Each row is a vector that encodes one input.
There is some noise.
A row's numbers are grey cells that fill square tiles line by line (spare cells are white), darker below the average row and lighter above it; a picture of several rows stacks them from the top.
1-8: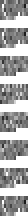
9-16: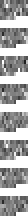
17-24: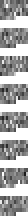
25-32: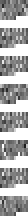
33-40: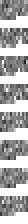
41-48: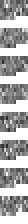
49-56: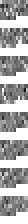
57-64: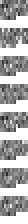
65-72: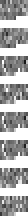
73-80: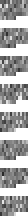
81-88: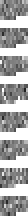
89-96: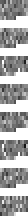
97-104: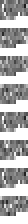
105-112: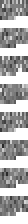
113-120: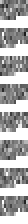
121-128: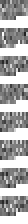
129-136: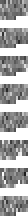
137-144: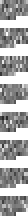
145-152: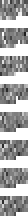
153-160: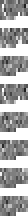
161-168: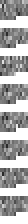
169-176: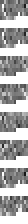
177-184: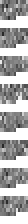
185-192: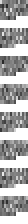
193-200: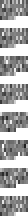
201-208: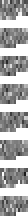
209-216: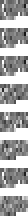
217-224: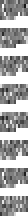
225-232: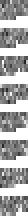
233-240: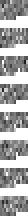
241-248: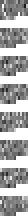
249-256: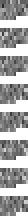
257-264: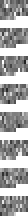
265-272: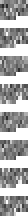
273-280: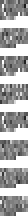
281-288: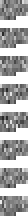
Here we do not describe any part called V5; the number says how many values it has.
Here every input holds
either a point on a 3-point line, a point on a 6-point line and a true/false value, or a value of V5.
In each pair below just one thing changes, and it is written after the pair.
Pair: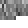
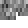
the place on the 6-point line
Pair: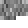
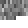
the true/false value
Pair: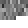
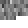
the place on the 6-point line
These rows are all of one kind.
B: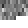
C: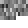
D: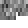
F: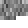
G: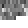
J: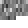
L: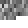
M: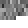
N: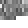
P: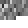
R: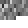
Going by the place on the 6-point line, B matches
C and G.
